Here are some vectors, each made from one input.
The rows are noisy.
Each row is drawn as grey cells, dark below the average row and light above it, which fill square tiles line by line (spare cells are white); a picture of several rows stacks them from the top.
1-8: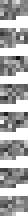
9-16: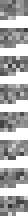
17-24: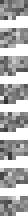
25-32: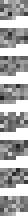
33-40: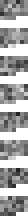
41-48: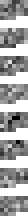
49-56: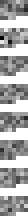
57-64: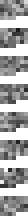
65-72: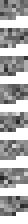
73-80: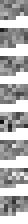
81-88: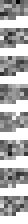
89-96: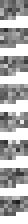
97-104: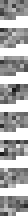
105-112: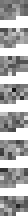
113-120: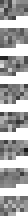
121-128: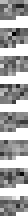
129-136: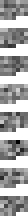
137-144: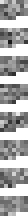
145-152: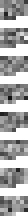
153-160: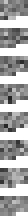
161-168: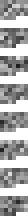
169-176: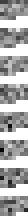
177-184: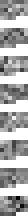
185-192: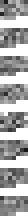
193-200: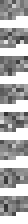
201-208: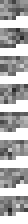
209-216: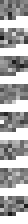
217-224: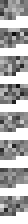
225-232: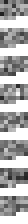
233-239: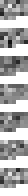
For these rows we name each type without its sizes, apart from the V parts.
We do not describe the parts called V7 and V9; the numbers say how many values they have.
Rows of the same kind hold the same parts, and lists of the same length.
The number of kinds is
2.
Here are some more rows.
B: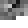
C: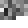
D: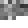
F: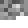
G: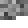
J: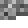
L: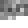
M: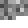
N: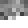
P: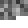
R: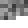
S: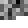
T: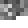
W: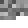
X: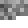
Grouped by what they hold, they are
B, F, N, P, T, W
C, D, G, J, L, M, R, S, X

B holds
a point on a line, three true/false values and a value of V7.
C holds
three true/false values, a value of V7 and a value of V9.
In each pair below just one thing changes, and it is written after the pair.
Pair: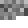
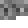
one of the three true/false values
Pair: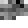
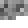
one of the three true/false values
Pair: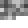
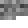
the value of V7
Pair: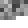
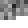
one of the three true/false values
